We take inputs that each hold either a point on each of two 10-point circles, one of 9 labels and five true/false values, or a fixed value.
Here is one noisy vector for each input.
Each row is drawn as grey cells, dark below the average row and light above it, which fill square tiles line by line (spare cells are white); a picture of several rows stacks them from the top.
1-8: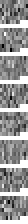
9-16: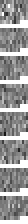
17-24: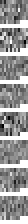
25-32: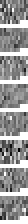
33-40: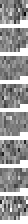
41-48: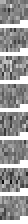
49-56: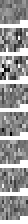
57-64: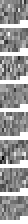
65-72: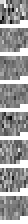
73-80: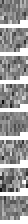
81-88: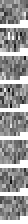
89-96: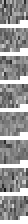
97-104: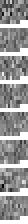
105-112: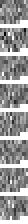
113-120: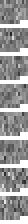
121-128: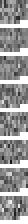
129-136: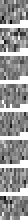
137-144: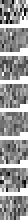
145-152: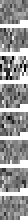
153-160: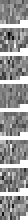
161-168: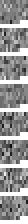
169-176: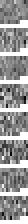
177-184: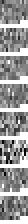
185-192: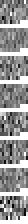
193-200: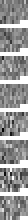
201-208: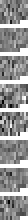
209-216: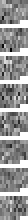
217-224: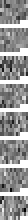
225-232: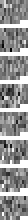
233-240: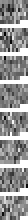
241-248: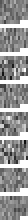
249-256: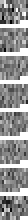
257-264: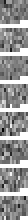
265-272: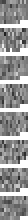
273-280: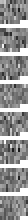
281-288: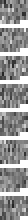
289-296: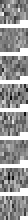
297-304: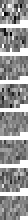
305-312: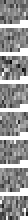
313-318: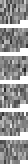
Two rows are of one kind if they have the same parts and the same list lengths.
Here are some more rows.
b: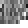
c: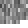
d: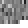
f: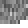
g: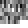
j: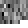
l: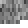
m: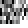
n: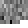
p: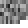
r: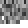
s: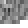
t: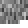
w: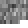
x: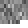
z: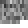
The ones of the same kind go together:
b, c, d, f, g, j, l, n, p, r, s, t, w, x, z
m

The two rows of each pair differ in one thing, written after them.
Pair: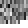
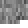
the label
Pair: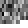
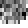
one of the five true/false values
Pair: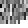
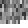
the place on one of the two 10-point circles
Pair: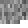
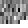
the place on one of the two 10-point circles
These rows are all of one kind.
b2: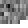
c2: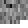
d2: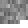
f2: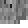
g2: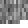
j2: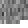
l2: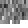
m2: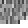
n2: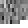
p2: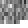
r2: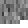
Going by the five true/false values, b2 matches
c2, f2 and r2.
